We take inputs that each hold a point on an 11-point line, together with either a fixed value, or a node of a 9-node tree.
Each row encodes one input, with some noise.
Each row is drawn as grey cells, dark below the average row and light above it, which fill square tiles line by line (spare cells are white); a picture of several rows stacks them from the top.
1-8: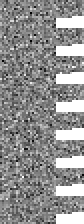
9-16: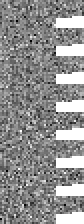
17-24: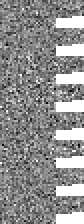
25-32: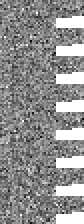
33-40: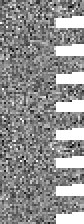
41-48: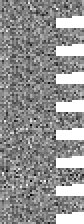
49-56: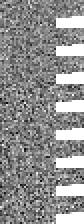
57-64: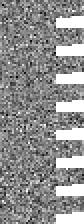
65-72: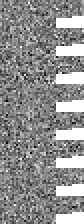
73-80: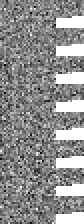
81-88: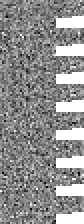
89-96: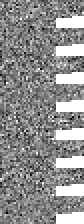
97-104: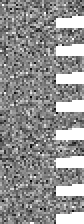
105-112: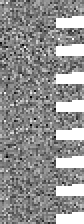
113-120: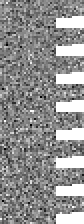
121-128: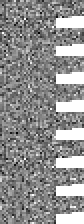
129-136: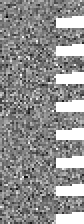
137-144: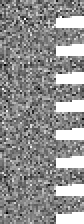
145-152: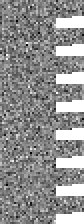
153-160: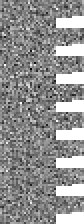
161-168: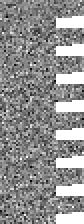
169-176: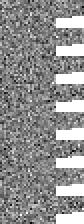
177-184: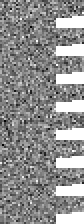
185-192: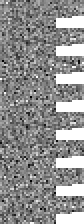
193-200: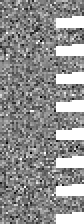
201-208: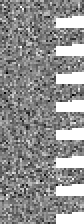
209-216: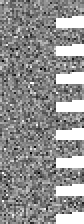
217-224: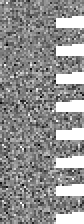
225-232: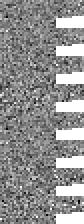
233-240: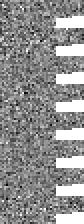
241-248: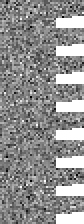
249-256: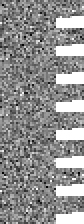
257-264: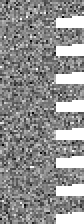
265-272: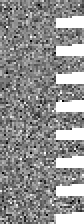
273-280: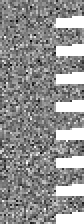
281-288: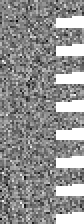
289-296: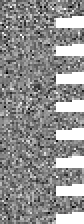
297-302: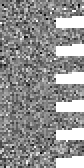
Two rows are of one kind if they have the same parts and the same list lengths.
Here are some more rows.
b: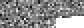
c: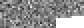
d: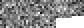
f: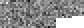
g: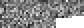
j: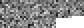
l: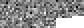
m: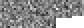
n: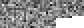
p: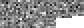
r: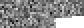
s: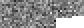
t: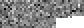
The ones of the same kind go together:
b, d, g, j, l, n, p, r, t
c, f, m, s

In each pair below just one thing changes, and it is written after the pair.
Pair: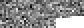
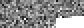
the node of the tree
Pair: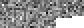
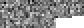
the place on the 11-point line
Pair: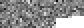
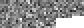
the place on the 11-point line
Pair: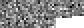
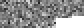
the place on the 11-point line
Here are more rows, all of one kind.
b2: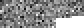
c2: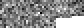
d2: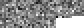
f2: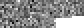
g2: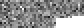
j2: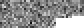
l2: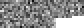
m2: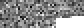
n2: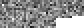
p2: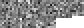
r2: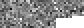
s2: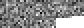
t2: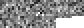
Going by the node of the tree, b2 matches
g2, j2 and l2.
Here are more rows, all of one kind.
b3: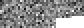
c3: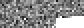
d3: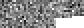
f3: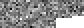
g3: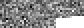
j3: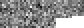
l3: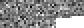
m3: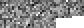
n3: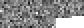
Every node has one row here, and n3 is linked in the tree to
b3, c3 and f3.
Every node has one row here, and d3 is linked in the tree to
b3 and g3.
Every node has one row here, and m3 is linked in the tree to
b3 and j3.
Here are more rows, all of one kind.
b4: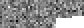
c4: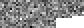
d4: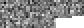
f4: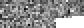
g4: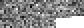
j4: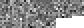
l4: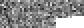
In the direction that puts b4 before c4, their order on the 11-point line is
g4, f4, d4, b4, l4, j4, c4.
